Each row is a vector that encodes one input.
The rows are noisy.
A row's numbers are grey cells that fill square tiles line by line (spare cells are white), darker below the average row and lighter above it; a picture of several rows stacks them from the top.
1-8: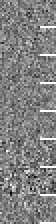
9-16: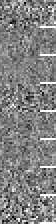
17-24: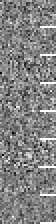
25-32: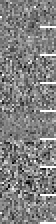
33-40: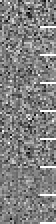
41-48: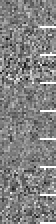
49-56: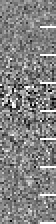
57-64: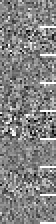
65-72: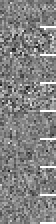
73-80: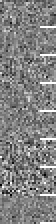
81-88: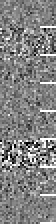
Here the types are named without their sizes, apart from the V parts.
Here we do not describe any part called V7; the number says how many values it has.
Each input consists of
a point on a line, together with either a point on a line, or a value of V7.
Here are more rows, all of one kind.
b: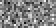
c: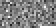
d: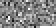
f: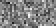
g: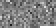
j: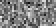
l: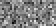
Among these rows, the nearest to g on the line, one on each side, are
c and j.
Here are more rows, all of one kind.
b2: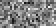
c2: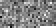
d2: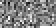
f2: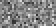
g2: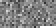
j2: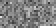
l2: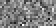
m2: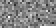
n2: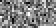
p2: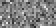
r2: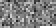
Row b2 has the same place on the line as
f2 and p2.
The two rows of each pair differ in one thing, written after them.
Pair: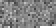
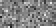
the value of V7
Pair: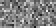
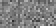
the place on the line
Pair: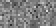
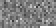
the place on the line
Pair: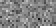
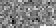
the value of V7
